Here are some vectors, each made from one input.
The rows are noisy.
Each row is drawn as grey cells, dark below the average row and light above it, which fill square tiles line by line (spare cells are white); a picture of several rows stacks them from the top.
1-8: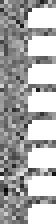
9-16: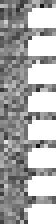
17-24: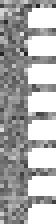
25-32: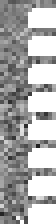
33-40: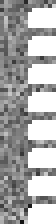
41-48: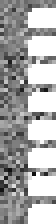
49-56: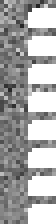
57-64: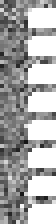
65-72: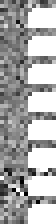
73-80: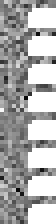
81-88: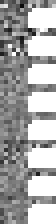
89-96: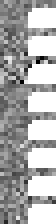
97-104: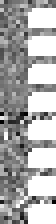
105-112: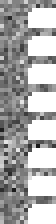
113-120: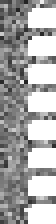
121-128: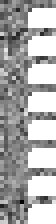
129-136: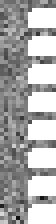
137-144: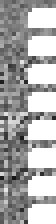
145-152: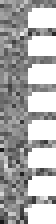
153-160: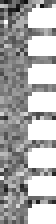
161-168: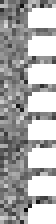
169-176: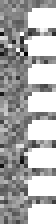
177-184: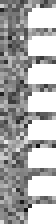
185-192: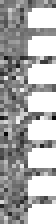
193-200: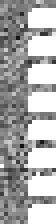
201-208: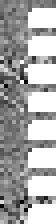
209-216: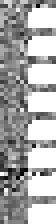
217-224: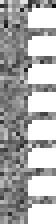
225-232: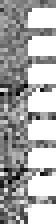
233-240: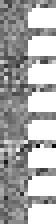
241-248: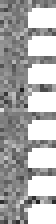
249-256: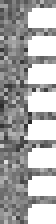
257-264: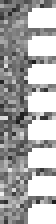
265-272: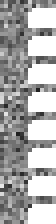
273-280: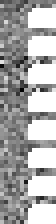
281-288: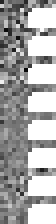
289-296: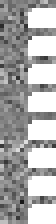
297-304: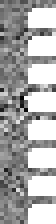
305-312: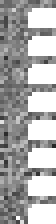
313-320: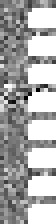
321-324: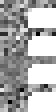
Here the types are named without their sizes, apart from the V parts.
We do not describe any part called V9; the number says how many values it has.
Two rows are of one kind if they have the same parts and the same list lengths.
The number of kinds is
4.
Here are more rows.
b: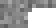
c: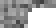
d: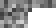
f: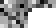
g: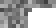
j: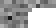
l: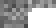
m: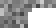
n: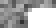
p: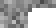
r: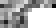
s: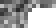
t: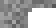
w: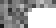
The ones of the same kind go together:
b, c, d, n, s
f, j, m
g, p, r, t
l, w

